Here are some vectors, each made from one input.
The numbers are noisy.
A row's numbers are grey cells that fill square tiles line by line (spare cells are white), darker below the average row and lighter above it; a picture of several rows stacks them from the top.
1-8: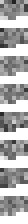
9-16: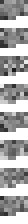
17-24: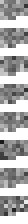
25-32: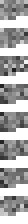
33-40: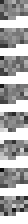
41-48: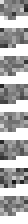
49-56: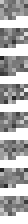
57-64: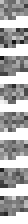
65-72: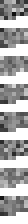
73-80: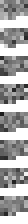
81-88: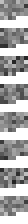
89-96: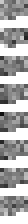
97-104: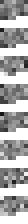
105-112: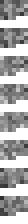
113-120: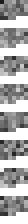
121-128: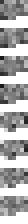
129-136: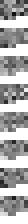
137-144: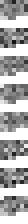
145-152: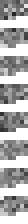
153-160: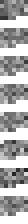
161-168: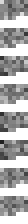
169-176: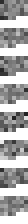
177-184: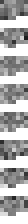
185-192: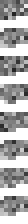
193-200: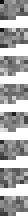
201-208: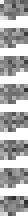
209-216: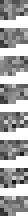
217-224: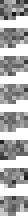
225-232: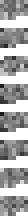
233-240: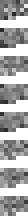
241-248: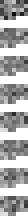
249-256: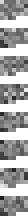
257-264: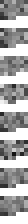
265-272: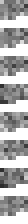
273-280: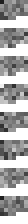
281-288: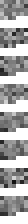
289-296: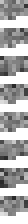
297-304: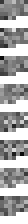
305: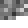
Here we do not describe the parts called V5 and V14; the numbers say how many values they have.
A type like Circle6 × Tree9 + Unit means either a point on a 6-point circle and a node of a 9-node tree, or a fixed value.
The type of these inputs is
Bool × (Label9 + V5 × V14).
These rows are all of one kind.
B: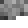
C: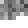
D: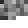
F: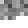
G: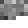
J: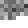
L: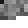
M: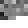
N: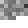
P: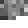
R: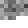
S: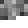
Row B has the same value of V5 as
G, N, P and S.
